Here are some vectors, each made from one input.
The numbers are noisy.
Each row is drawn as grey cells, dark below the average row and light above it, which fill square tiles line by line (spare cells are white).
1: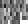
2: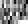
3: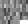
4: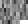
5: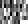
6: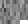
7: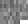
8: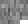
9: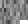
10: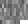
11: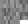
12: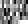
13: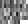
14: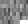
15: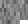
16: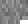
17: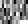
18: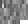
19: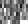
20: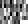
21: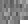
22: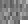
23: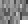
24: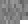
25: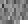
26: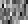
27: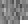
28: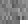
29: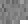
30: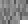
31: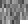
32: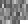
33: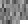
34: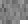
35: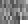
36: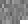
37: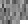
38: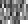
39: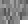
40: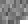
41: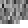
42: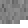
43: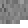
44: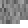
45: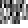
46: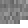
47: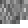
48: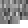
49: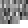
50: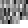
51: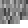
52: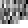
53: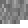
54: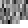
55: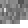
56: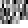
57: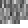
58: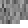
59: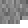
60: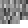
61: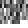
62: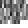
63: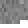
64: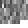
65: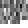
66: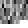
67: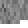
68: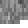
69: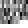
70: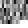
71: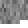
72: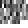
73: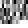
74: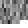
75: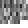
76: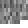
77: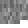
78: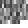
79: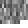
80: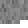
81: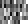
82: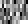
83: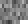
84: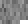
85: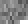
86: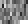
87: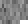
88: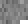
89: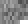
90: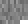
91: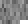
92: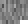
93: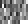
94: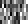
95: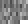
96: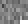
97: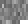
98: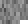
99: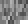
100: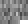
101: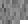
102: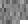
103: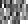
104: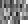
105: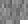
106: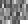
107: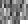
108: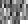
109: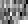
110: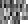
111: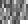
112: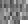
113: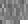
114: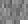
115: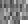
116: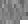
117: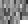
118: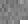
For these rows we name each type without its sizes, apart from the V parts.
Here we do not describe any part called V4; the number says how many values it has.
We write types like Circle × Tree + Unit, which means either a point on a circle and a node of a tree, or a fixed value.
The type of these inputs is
(Bool × Bool × Bool + Label) × V4.
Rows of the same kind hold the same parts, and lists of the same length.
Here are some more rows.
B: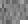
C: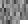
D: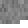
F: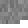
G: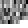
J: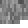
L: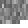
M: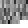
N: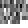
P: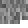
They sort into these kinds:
B, C, D, F, N, P
G, J, L, M

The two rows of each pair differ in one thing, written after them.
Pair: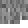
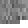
the value of V4
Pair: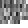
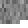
one of the three true/false values
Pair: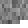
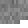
the value of V4
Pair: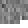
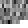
the value of V4
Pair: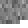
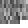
one of the three true/false values
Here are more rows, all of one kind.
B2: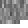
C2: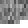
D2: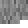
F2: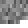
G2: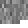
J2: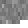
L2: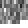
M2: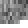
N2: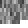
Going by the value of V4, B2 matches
D2, G2 and J2.
